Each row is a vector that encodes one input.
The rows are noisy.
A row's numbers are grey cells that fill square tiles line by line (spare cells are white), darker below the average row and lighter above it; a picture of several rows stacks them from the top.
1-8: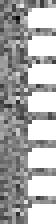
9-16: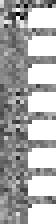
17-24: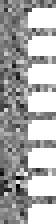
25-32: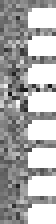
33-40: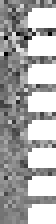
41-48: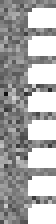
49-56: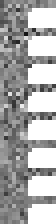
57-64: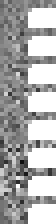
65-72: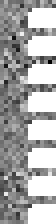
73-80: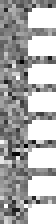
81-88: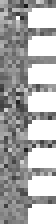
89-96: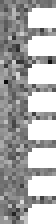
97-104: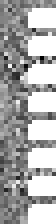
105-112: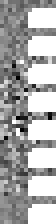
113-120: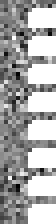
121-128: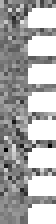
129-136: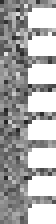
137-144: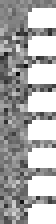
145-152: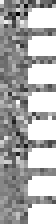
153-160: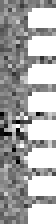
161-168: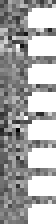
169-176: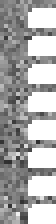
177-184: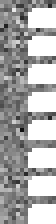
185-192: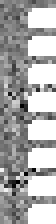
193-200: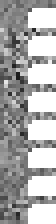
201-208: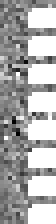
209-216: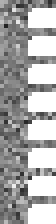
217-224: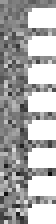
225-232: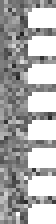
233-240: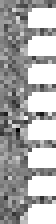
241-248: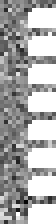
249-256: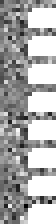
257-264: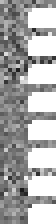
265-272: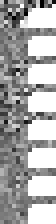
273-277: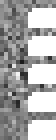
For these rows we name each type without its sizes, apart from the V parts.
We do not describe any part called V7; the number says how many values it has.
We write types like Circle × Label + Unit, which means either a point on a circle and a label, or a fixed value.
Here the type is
Bool × (Circle + V7) + Line × Tree.
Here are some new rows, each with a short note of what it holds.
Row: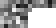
a point on a circle and a true/false value
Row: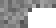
a point on a line and a node of a tree
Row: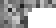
a true/false value and a value of V7
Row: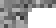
a point on a circle and a true/false value
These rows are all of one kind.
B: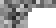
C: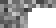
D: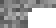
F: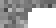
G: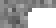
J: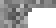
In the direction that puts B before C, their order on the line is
D, G, B, J, C, F.
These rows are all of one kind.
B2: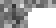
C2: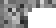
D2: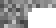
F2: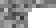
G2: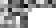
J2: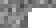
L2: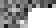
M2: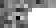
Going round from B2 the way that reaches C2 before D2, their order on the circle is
B2, C2, L2, M2, J2, G2, D2, F2.
